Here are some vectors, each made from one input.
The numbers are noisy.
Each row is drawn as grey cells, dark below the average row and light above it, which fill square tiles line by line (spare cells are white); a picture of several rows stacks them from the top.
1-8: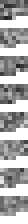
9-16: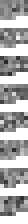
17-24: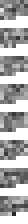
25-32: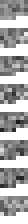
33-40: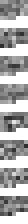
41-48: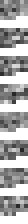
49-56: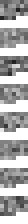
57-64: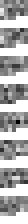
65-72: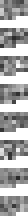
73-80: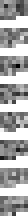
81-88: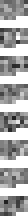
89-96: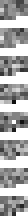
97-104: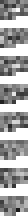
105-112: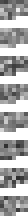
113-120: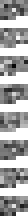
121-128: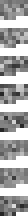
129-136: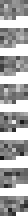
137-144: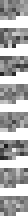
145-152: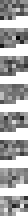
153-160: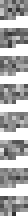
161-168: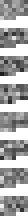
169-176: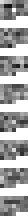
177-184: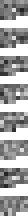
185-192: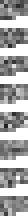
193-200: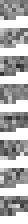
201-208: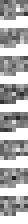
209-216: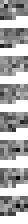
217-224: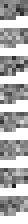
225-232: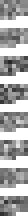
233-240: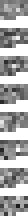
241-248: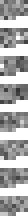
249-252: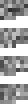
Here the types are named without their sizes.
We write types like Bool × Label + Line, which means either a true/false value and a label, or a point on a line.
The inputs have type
(Bool × Tree + Line) × Line.
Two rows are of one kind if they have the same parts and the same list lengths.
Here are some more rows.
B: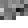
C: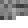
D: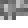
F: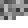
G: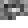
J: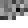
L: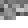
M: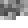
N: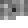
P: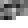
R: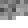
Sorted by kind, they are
B, C, G, J, P
D, F, L, M, N, R

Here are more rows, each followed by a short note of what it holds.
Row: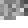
a point on a line, a node of a tree and a true/false value
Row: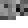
a point on each of two lines
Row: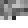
a point on a line, a node of a tree and a true/false value
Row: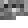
a point on each of two lines
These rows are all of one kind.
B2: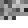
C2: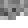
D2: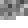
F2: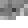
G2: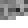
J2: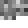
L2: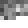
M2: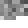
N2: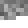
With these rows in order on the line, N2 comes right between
C2 and M2.
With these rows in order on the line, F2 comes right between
C2 and D2.
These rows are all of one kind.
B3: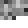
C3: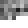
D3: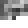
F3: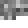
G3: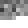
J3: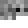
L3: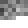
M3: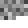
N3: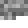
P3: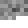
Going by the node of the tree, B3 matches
D3 and G3.
